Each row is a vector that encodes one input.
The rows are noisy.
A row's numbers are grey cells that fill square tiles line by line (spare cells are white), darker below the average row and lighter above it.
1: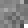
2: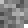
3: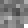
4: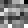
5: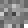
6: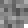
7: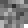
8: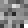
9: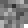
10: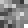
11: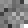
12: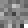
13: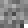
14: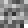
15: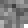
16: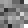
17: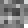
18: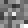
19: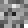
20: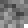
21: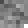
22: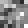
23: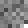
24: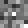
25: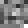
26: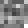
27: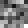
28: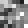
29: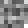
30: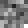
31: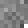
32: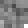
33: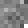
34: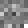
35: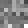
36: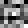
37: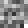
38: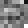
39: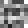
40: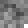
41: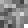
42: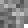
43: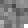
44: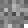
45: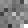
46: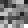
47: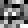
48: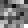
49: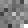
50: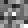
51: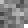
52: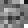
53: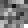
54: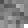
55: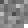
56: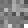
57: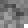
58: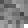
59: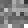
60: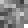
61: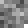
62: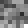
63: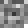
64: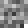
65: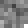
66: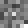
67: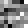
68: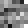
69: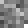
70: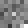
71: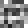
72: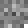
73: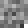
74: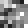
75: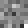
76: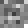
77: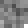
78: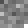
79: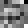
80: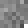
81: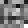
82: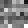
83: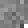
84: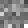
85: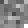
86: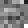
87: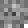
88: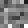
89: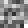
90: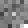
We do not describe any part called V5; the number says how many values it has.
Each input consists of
a true/false value, together with either a point on a 4-point line, or a value of V5.
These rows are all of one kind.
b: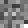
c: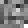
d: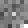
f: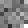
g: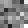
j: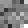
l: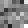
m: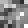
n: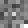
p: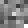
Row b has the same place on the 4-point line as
c, f and g.
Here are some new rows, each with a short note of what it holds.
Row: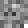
a true/false value and a value of V5
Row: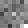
a point on a 4-point line and a true/false value
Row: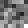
a true/false value and a value of V5
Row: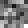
a true/false value and a value of V5
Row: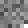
a point on a 4-point line and a true/false value
